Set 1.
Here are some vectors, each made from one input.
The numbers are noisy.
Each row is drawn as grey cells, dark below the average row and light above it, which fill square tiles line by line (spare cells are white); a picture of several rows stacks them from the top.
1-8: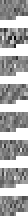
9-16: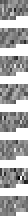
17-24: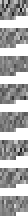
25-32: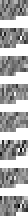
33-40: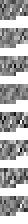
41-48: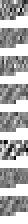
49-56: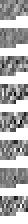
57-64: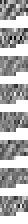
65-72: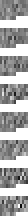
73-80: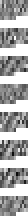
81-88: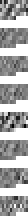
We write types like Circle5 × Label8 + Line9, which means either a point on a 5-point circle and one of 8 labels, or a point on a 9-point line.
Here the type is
Line7 × Line9 + Line8.
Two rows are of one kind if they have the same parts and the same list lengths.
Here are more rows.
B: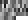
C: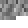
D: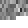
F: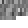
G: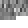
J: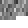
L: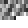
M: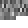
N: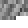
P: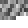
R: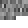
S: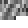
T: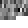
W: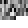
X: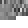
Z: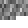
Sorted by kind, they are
B, F, M, R, T, W, X, Z
C, D, G, J, L, N, P, S

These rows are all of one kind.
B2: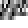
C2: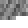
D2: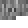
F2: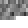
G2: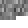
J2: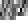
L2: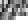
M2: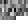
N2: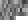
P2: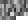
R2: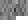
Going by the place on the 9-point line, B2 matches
J2, L2 and N2.
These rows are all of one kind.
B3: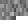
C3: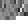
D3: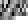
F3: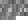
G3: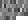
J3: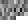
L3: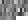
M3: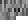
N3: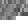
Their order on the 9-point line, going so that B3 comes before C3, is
B3, F3, N3, M3, G3, L3, C3, D3, J3.
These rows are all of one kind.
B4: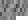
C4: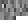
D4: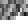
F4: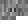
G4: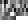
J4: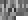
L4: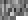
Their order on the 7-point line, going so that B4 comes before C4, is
D4, J4, F4, L4, G4, B4, C4.
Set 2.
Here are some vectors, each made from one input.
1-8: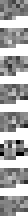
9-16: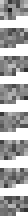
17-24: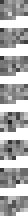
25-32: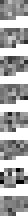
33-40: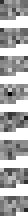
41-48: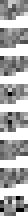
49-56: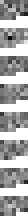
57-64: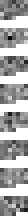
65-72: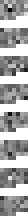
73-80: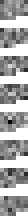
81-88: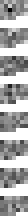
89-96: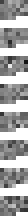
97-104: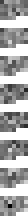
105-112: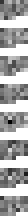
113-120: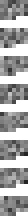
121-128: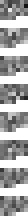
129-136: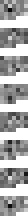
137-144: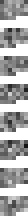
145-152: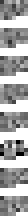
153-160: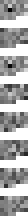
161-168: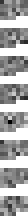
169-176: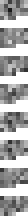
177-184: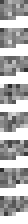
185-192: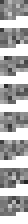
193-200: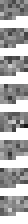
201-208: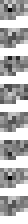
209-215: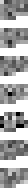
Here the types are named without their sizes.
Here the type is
List(Line).
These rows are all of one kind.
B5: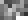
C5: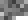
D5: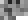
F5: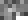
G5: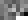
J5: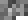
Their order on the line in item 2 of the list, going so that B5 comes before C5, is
D5, B5, J5, F5, C5, G5.
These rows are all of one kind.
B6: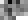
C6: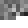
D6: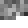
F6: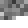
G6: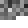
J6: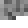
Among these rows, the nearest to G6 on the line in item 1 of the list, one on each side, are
D6 and F6.
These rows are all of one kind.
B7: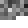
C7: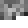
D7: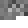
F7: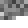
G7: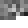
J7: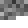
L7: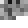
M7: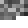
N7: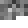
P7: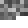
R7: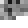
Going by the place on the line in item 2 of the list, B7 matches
L7, M7, P7 and R7.
